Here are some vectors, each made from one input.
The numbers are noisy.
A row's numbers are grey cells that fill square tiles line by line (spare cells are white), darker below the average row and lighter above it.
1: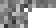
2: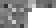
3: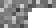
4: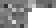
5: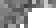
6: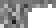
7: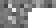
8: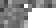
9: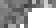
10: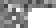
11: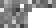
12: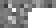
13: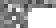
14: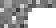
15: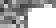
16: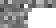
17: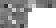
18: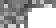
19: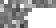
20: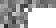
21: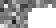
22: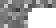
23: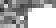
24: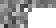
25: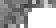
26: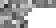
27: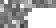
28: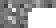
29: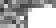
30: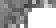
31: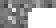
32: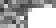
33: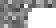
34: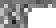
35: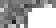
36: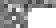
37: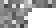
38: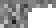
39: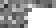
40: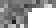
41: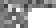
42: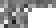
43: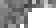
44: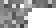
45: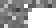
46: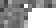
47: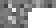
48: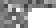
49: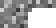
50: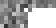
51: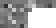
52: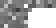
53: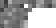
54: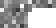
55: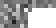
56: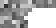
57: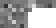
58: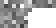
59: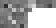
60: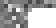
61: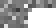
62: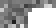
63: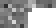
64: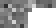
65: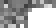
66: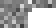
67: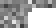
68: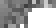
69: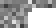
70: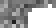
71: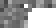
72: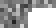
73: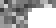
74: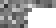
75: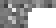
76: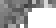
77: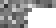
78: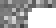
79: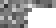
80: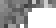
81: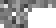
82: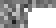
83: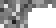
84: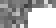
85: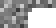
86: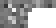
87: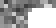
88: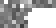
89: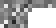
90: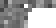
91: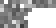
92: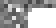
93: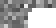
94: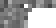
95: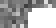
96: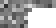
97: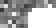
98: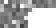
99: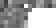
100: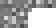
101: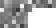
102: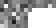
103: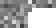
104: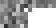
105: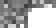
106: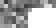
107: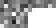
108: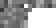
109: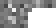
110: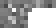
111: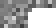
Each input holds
either a point on each of two 5-point lines, or a list of up to two points on a 4-point line.
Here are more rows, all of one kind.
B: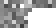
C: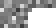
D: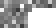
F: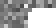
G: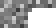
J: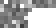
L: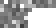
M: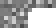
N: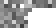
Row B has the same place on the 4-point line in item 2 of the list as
F and N.
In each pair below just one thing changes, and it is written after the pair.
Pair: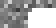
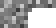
the place on the 4-point line in item 1 of the list
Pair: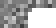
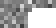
the place on the 4-point line in item 1 of the list
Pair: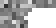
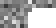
the place on the 4-point line in item 1 of the list
